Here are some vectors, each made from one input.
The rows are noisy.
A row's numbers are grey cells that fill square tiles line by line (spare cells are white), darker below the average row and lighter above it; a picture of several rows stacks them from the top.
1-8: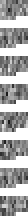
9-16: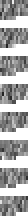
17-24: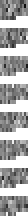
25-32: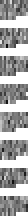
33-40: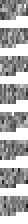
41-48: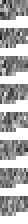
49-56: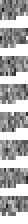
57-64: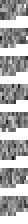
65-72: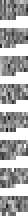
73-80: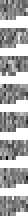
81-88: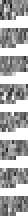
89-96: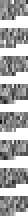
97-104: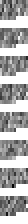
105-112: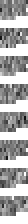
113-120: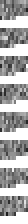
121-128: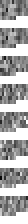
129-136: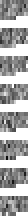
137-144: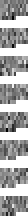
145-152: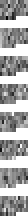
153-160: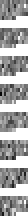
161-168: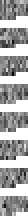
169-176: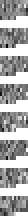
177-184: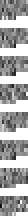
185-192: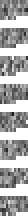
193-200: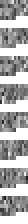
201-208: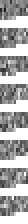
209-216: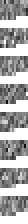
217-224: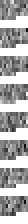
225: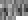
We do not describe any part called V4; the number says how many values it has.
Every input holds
one of 7 labels, one of 10 labels and a value of V4.
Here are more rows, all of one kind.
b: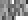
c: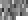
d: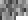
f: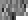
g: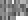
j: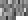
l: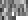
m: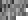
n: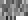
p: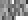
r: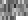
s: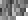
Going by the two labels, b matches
g and p.
